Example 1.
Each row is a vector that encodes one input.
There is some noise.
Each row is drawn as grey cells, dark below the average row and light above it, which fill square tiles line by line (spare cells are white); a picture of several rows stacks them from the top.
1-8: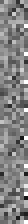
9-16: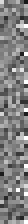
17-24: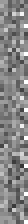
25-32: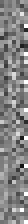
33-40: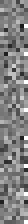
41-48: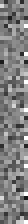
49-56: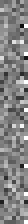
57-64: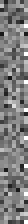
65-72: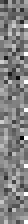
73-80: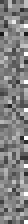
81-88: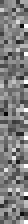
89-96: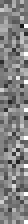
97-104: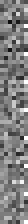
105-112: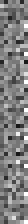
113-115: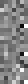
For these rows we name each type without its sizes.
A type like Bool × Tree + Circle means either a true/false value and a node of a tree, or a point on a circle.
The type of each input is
Bool × Bool × Bool + Line.
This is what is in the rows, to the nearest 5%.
About 40% of them hold a point on a line. The rest hold three true/false values.
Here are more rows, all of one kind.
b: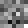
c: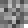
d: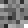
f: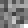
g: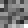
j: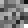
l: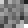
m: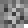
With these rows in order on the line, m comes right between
b and c.
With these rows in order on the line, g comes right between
d and f.
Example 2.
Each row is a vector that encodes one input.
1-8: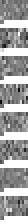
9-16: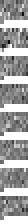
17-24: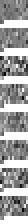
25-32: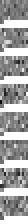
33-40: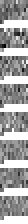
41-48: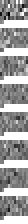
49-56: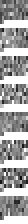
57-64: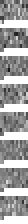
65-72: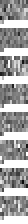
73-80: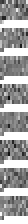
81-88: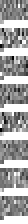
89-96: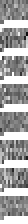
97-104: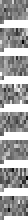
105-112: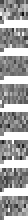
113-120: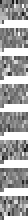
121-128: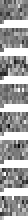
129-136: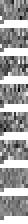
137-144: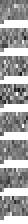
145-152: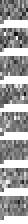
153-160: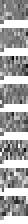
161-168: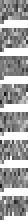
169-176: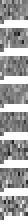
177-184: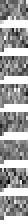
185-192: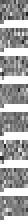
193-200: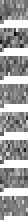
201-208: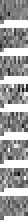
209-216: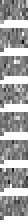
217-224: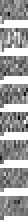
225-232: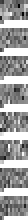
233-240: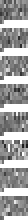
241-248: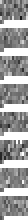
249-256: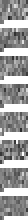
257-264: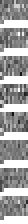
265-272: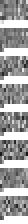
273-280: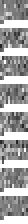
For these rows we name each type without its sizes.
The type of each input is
Bool × Line.
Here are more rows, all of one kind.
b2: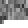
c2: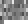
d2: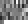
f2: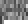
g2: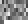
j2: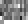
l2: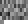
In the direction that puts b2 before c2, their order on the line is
g2, f2, b2, j2, l2, d2, c2.
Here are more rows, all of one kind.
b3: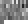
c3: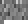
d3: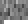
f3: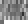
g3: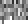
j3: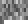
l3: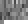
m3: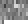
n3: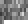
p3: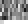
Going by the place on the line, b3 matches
d3, j3 and l3.
